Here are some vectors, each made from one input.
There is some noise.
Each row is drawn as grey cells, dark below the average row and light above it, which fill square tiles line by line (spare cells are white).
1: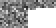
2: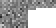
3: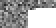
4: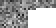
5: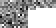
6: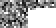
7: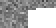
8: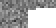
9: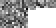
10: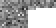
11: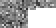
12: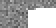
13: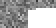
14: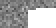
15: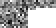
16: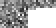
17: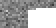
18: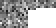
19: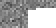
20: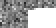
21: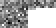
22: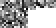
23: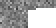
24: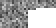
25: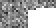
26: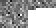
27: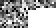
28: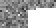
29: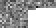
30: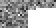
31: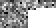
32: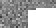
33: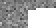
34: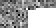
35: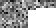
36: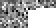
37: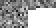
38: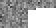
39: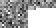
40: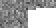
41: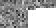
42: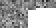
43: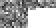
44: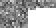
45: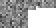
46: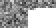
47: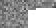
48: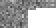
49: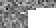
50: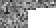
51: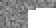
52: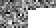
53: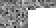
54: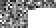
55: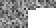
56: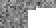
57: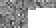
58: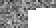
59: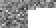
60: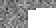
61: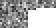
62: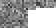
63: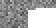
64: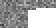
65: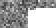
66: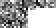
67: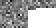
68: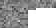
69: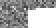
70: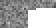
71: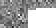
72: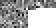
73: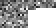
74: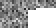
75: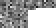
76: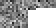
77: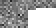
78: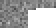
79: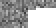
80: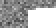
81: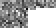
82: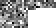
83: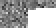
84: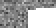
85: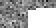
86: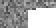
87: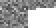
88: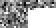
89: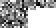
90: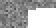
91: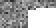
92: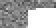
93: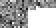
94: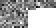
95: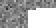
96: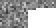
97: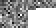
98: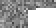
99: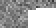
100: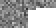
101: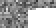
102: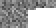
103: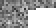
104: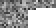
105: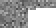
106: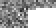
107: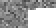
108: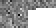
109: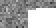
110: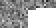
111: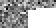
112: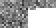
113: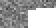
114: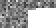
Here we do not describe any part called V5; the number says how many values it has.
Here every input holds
a true/false value, together with either a node of an 8-node tree, or a value of V5.
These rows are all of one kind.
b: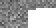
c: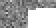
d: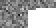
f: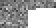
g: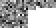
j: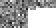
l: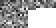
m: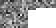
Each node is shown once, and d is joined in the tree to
m.
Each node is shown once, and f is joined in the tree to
c and j.
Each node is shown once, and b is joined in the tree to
g and j.
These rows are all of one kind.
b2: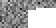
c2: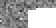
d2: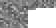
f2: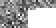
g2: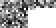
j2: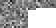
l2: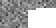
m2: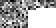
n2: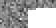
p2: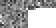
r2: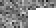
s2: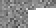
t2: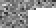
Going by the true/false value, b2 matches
f2, l2 and s2.
